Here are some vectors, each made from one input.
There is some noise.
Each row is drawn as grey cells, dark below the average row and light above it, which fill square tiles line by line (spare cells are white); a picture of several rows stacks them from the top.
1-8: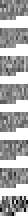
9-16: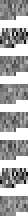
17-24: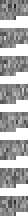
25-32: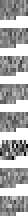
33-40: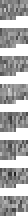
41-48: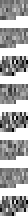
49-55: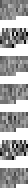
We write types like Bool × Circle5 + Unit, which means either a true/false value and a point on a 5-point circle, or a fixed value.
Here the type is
Bool × Circle6 + Unit.
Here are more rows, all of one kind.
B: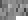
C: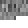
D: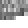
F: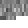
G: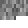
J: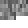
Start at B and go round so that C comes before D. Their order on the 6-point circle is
B, G, C, J, F, D.
